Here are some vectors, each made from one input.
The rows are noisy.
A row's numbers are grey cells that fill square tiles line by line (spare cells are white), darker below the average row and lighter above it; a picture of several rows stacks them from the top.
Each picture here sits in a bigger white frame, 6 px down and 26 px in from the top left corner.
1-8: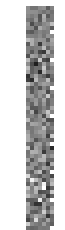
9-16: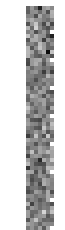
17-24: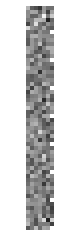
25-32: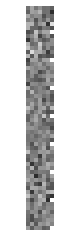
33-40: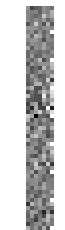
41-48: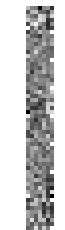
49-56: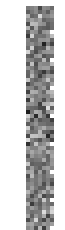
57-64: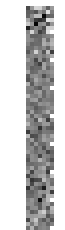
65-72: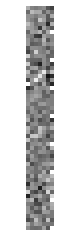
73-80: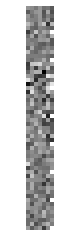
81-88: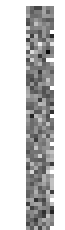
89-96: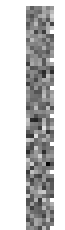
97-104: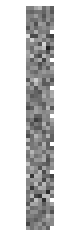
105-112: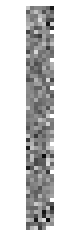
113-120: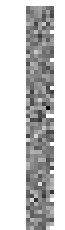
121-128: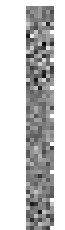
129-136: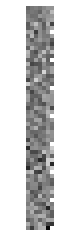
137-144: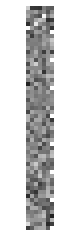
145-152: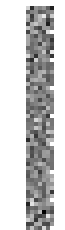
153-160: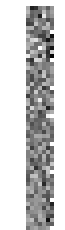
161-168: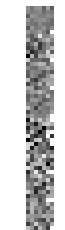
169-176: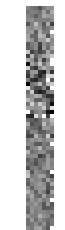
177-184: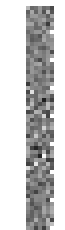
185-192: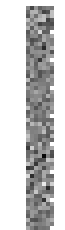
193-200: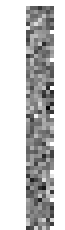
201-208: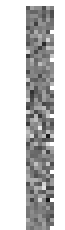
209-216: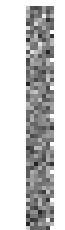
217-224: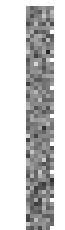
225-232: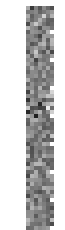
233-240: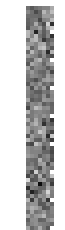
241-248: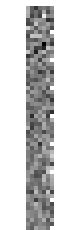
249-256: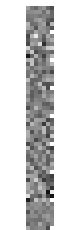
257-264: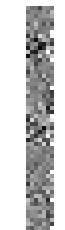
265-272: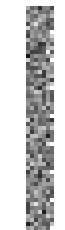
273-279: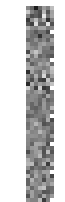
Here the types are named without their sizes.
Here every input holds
either a point on a line, or a list of points on a circle.
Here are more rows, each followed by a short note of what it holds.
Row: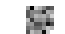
the empty list
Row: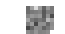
a list of one item
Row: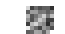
a point on a line
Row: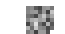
a point on a line
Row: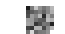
the empty list
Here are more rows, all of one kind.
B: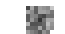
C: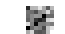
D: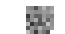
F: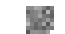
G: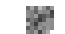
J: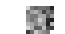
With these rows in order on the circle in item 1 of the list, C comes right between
B and G.
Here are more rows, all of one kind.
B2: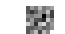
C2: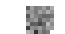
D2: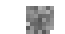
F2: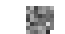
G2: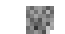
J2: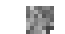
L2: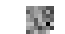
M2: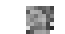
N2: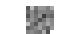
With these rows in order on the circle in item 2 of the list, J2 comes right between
F2 and N2.
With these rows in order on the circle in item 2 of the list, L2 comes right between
C2 and D2.
